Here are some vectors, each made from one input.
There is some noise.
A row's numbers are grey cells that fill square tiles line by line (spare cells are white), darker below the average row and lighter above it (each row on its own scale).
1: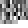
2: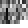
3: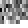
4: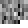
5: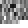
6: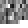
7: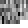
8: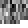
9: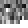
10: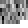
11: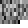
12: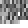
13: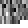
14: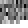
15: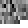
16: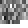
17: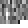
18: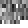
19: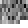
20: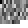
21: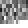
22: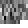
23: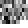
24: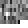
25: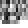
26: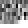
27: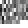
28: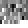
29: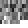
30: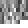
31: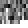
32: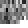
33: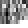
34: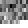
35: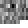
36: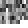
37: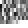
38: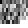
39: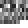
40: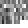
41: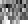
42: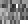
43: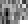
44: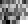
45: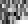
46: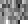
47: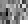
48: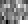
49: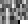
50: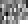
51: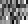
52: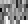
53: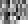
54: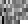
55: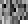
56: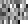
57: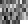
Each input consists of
a point on a 7-point line and a node of a 7-node tree.
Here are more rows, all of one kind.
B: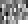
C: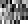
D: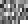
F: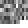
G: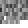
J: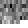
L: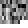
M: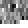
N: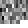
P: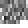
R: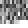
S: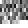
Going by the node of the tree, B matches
C, G and M.
